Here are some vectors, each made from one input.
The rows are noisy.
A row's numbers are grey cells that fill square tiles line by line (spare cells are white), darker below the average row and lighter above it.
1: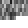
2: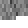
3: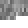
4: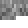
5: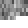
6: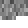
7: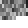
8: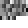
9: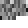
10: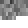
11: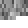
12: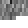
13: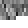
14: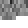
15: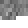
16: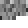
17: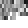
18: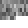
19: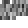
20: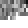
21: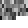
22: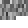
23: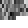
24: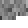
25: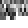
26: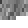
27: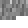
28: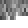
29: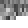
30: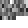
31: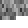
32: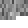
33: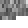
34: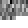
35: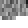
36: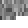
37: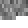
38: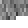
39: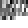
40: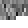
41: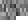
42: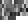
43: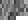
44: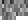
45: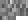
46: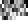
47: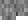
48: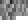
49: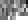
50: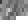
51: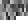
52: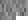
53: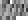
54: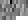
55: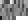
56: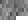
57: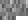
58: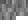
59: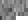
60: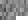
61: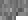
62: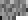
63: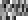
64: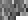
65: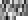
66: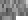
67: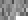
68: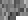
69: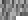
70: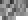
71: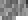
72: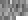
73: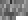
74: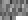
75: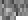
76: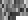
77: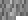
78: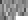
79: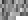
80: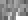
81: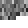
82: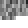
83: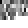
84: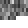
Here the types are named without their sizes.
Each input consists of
a true/false value, together with either a label, or a node of a tree.
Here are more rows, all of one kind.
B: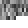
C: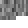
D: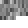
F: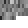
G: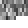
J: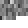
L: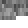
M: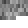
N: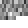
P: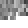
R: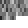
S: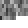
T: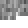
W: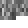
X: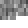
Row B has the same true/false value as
C, G, L and W.
